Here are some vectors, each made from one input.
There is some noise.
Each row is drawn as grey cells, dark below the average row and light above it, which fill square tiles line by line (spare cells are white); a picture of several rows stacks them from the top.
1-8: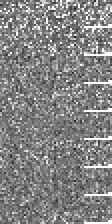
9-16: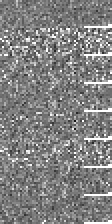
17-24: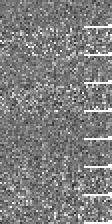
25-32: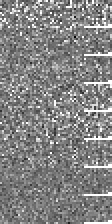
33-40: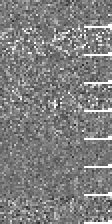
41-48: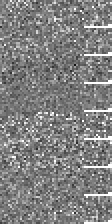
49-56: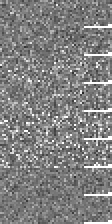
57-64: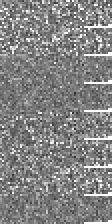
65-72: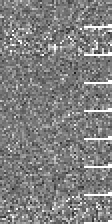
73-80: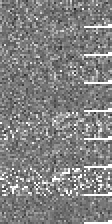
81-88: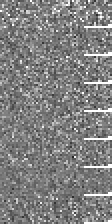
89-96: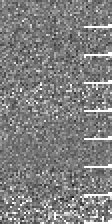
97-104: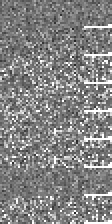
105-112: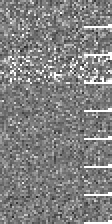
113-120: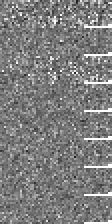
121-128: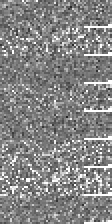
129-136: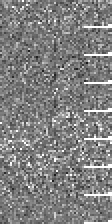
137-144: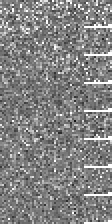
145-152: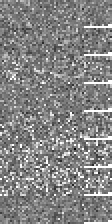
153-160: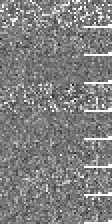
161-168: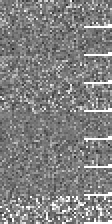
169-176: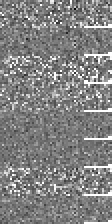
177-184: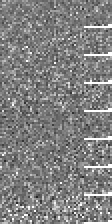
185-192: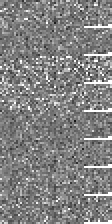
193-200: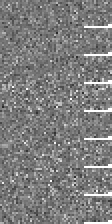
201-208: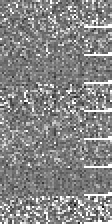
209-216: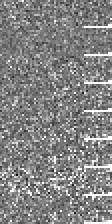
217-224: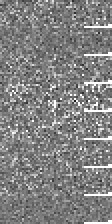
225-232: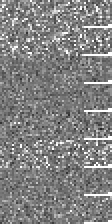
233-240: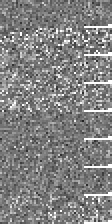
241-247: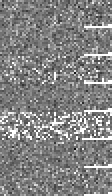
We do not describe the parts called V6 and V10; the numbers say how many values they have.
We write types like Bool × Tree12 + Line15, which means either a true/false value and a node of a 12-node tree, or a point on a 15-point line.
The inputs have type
(Bool × Circle5 + Tree7) × (Line7 + V6) + V10.
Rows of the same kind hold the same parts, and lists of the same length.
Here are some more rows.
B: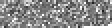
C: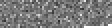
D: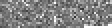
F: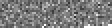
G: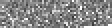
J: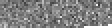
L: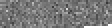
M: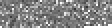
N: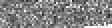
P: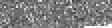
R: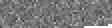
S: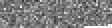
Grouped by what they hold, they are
B, L, M, P
C, F
D
G, J, N, S
R

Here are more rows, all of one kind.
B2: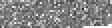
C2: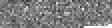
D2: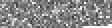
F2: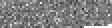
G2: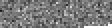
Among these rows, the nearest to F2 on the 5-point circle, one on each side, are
C2 and G2.
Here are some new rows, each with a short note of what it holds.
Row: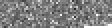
a point on a 5-point circle, a true/false value and a value of V6
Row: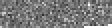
a value of V10
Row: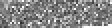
a value of V10
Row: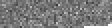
a point on a 5-point circle, a true/false value and a value of V6
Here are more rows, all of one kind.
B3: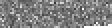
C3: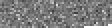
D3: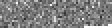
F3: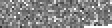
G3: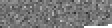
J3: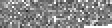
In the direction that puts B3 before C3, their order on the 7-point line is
F3, B3, D3, J3, C3, G3.
